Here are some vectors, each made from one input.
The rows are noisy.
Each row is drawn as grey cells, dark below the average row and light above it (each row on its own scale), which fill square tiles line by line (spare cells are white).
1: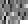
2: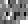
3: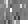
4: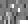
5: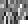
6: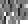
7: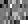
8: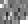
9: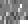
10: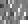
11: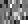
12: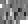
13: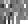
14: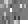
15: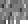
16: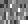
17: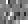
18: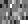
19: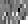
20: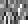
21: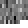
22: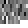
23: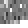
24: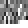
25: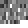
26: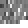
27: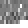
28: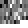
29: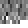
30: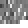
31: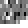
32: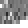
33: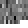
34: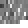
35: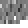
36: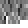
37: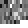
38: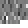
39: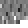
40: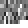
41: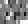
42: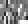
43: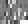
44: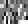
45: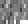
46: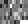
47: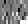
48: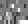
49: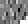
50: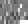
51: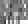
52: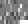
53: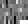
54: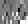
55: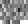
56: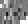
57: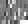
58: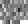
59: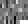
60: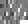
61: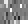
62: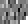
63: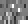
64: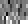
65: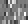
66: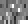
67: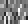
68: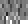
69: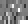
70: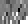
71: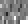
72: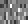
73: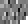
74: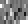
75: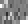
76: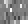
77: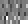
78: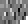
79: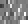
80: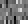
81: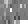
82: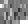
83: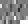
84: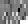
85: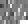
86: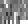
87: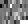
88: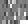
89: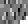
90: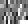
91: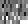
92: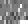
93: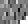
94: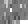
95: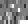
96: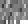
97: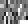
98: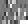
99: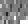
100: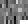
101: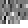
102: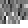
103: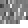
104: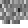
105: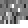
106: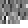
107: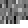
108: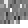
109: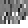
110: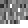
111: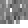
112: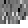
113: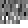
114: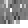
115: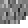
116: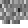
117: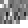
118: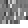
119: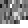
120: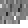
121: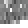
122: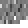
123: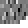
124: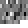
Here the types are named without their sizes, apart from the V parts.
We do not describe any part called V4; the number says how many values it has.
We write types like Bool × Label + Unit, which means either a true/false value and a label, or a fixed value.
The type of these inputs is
List(Bool × V4).
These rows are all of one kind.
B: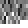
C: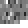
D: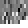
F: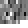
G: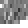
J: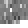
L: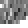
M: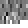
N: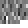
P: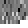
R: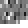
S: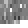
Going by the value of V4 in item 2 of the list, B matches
F, G, R and S.
